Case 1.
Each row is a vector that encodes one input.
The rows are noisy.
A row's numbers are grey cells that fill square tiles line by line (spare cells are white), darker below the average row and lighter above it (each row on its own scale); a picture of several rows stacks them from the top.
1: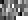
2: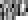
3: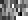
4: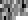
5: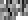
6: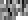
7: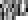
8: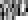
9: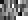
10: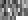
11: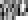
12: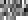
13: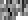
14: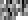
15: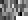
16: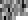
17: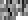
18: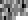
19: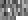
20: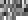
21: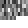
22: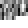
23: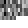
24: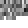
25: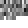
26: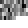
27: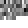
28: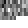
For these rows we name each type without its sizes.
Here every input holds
a point on a line.
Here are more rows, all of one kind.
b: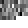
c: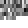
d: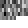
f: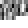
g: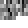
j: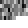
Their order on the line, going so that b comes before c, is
g, j, b, d, c, f.
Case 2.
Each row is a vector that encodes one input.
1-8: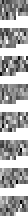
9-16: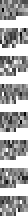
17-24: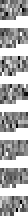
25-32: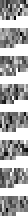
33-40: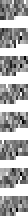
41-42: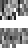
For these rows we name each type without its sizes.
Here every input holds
a point on a line.
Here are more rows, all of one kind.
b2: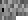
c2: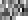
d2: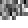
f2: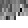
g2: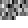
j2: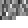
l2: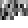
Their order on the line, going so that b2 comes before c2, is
d2, f2, g2, b2, c2, j2, l2.
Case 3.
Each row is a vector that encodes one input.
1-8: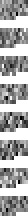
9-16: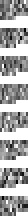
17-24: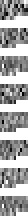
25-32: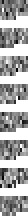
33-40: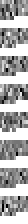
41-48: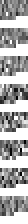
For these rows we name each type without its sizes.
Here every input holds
a point on a line.
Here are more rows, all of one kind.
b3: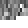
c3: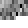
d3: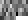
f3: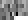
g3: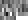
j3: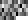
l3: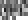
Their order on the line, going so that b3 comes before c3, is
l3, b3, g3, j3, c3, d3, f3.
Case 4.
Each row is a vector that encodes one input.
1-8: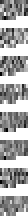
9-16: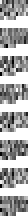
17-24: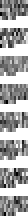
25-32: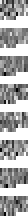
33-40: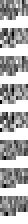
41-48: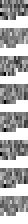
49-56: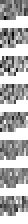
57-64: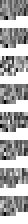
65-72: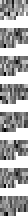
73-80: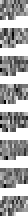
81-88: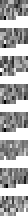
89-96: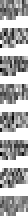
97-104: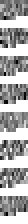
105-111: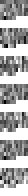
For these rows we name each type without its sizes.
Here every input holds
a point on a line.
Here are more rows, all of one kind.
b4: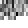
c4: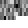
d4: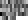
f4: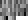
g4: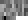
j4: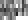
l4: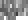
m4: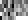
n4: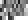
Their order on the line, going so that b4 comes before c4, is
j4, l4, b4, m4, n4, c4, g4, f4, d4.
